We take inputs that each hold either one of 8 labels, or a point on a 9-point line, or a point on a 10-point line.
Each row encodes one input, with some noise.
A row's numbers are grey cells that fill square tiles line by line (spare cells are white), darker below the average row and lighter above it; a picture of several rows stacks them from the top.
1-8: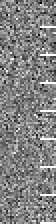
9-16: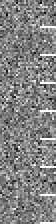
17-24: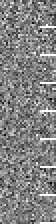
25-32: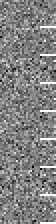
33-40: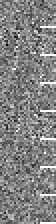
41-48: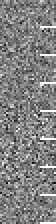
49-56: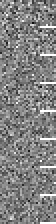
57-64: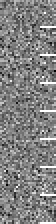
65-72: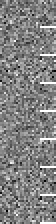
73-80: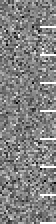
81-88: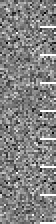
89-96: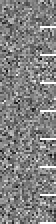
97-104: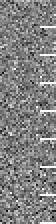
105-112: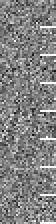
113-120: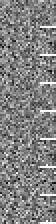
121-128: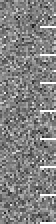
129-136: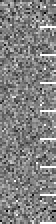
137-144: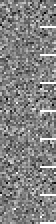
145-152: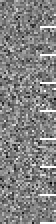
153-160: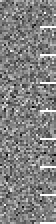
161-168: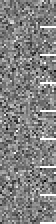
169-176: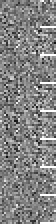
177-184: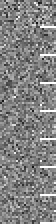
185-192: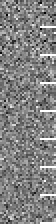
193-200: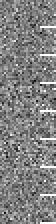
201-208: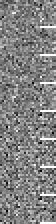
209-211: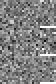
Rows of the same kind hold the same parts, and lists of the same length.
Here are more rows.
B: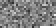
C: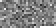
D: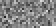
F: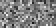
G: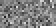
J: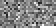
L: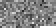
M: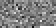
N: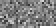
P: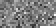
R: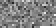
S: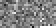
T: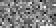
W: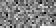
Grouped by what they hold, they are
B, C, L, M, P, R, S
D, G, N
F, J, T, W

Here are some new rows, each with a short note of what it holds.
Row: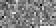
a point on a 10-point line
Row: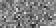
a point on a 10-point line
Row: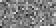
a point on a 10-point line
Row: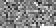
a point on a 9-point line
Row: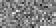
a point on a 10-point line
